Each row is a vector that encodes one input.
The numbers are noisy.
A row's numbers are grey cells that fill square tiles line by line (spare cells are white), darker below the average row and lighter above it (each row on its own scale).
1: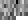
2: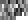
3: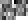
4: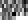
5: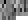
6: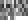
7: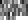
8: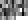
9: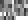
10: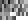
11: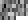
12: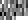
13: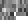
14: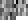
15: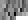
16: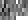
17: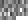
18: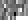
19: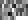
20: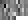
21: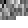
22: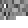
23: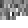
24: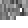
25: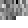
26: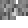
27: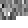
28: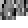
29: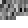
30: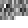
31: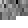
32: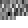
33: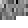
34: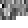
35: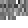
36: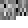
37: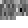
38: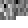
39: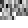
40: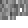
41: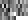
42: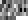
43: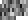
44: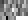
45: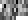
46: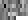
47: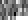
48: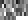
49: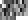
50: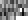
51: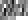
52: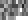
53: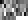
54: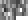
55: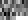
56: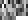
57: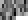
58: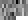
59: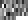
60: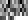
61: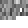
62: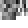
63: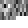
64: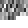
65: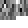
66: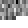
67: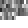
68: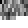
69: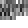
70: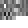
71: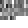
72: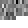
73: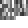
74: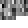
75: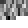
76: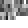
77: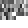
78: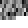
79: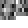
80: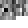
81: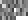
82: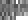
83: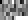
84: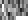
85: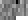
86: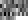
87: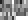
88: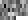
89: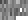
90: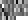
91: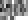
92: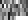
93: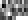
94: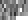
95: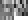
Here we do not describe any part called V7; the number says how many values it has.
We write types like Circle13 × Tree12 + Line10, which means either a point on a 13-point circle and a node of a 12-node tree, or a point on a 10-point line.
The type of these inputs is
(Bool × Bool × Bool + Unit) × Label5 × V7.
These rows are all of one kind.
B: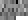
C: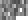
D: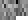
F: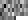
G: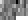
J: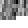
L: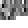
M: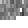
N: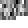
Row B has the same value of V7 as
G, J and N.
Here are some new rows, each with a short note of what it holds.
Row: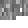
one of 5 labels, three true/false values and a value of V7
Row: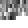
one of 5 labels, three true/false values and a value of V7
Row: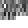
one of 5 labels, three true/false values and a value of V7
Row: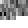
one of 5 labels and a value of V7
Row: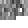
one of 5 labels and a value of V7
